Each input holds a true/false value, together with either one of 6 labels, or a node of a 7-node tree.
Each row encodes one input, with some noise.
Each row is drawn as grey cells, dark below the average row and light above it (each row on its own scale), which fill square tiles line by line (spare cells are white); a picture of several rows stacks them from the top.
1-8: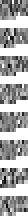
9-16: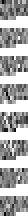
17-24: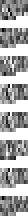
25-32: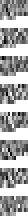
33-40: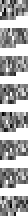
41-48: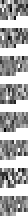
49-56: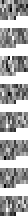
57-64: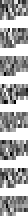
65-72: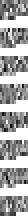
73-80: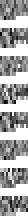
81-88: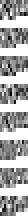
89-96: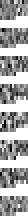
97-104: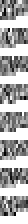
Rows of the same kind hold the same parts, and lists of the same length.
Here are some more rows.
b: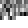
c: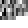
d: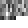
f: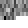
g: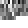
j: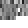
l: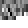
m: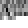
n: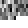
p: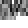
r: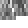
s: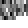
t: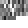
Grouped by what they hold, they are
b, d, g, j, m, r, t
c, f, l, n, p, s

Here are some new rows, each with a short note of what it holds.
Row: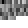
one of 6 labels and a true/false value
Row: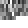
a node of a 7-node tree and a true/false value
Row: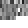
a node of a 7-node tree and a true/false value
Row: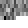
one of 6 labels and a true/false value
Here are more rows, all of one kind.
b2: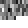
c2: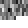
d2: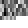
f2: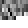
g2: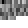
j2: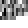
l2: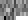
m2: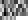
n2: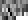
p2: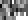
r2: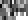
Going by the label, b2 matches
c2, f2 and n2.
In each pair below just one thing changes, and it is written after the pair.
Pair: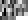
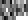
the label
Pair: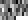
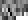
the true/false value
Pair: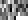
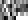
the true/false value
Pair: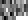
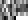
the label
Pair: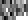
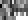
the label
